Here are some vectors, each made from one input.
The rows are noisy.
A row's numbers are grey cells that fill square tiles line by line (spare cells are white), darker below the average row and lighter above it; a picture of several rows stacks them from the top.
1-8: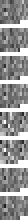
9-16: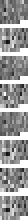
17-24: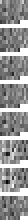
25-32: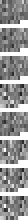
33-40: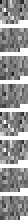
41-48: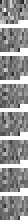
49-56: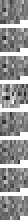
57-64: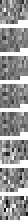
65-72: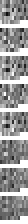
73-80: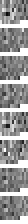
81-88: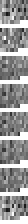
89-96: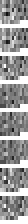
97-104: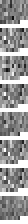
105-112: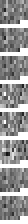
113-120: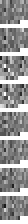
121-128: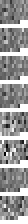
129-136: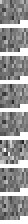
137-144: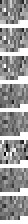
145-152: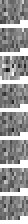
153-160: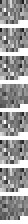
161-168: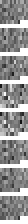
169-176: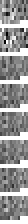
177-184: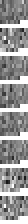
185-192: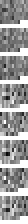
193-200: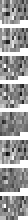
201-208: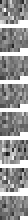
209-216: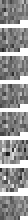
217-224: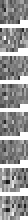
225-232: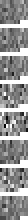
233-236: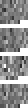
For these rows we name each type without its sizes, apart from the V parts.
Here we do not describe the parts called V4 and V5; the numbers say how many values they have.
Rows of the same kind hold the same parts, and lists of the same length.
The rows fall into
4 kinds.
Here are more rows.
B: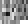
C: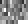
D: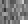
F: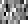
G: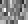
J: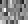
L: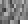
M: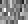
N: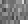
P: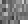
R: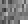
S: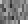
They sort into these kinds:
B
C, G, J, M
D, L, N, P, R, S
F

